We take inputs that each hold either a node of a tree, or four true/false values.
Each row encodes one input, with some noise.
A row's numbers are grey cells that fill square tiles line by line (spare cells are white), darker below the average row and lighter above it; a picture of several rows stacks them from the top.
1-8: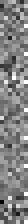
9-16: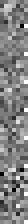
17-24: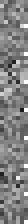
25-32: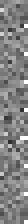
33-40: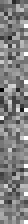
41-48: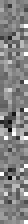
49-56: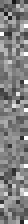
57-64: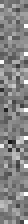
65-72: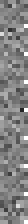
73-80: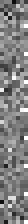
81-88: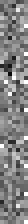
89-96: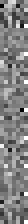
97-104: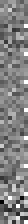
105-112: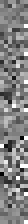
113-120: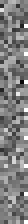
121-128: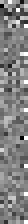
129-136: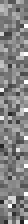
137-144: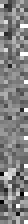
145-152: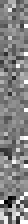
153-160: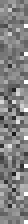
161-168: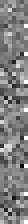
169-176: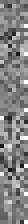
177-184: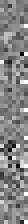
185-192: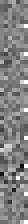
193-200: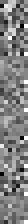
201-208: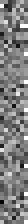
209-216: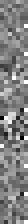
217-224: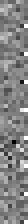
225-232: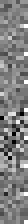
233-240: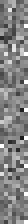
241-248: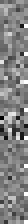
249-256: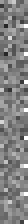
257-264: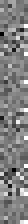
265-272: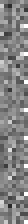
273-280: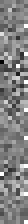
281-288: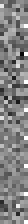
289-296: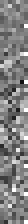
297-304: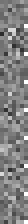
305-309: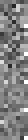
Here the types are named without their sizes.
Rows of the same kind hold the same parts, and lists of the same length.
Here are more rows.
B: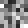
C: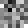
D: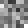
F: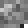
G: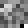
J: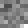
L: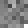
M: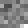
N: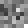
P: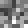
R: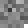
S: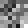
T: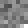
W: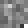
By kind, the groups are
B, C, D, F, G, J, L, M, R, T, W
N, P, S

